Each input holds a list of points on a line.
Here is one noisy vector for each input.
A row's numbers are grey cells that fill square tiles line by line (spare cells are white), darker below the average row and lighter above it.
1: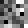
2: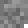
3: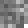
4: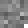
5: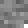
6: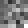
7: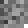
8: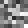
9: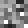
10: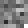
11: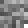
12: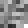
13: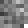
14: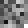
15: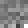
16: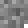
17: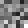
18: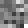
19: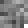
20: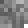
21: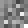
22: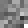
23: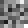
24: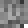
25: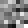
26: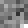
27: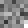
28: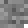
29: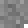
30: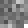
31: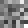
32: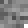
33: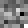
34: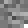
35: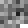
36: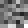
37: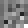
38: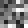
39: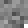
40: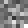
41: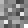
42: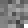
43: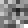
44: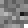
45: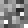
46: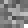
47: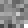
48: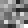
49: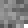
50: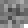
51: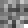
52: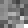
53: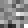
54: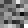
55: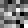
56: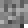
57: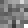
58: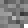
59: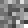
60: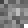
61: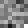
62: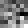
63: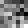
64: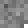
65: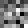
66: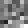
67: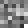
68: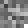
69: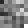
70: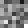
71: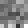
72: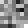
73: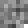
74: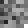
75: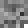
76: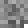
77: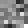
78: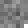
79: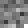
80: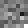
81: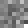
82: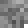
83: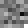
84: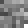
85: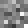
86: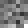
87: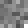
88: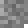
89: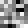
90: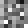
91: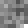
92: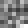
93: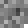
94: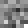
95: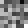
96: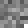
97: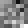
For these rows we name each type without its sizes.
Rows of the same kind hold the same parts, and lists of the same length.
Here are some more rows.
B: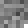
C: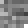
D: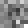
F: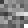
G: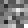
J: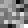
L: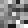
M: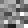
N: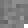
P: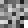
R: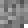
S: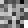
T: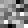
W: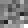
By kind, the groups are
B, F, J, M, N, T
C, D, G, L, R, W
P, S

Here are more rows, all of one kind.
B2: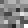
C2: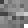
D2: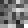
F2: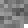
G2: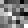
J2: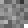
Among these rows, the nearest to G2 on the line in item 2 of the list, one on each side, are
B2 and C2.
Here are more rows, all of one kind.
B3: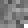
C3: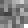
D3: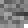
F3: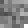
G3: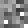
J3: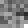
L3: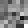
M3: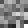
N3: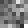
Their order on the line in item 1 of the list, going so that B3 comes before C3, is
L3, J3, D3, F3, B3, G3, C3, M3, N3.
